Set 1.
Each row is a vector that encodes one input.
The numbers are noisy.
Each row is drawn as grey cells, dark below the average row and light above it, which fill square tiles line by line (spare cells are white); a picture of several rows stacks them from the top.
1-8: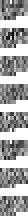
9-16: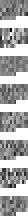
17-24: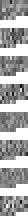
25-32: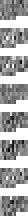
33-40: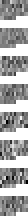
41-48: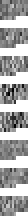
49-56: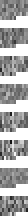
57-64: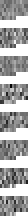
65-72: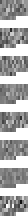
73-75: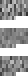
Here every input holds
a point on a 13-point line.
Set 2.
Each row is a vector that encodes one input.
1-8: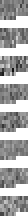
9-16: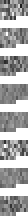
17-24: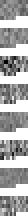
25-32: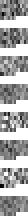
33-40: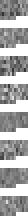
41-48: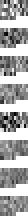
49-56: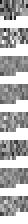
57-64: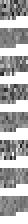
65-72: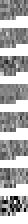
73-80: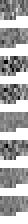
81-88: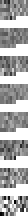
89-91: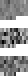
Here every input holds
a node of a 10-node tree.
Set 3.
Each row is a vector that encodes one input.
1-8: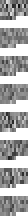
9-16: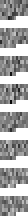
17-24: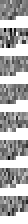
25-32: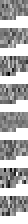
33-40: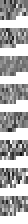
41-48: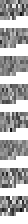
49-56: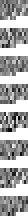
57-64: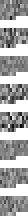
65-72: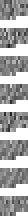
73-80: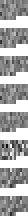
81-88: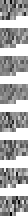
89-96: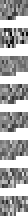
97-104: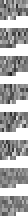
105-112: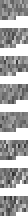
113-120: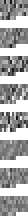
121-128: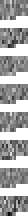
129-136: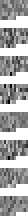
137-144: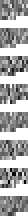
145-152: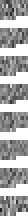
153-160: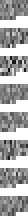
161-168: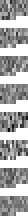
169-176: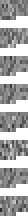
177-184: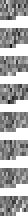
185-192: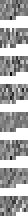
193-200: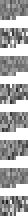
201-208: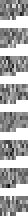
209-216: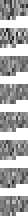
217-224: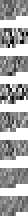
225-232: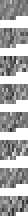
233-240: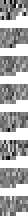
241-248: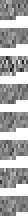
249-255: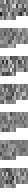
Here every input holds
a point on a 6-point line.
